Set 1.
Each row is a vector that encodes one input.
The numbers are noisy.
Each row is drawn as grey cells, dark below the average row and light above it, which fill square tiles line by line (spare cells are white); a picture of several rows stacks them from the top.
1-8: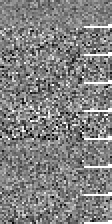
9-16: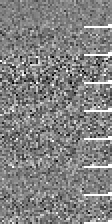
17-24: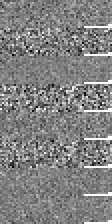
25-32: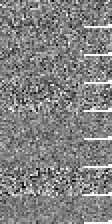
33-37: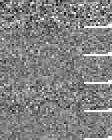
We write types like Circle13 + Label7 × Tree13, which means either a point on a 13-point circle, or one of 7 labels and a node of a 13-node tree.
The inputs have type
Bool × Label4.
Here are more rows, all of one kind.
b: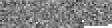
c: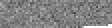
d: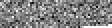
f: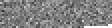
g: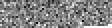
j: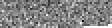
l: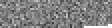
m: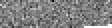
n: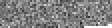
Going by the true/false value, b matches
f and n.
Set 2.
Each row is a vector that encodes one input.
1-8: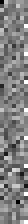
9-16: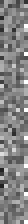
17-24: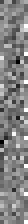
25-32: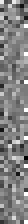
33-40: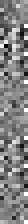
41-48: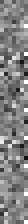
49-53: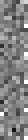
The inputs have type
List2(Line6).
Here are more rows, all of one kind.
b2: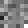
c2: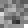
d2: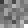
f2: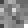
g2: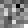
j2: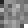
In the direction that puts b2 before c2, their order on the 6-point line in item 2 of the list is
g2, b2, d2, c2, f2, j2.
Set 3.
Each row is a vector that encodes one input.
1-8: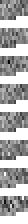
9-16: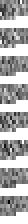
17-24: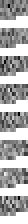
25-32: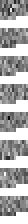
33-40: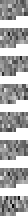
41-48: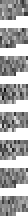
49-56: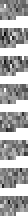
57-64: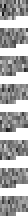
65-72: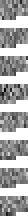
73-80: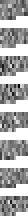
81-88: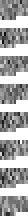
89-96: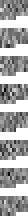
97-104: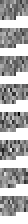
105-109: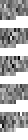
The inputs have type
Bool × Bool × Bool × Bool + Tree12.
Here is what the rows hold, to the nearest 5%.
About 30% of them hold a node of a 12-node tree. The rest hold four true/false values.
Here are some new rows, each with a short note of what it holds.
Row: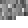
four true/false values
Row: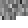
four true/false values
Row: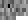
four true/false values
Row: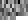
a node of a 12-node tree
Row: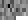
four true/false values
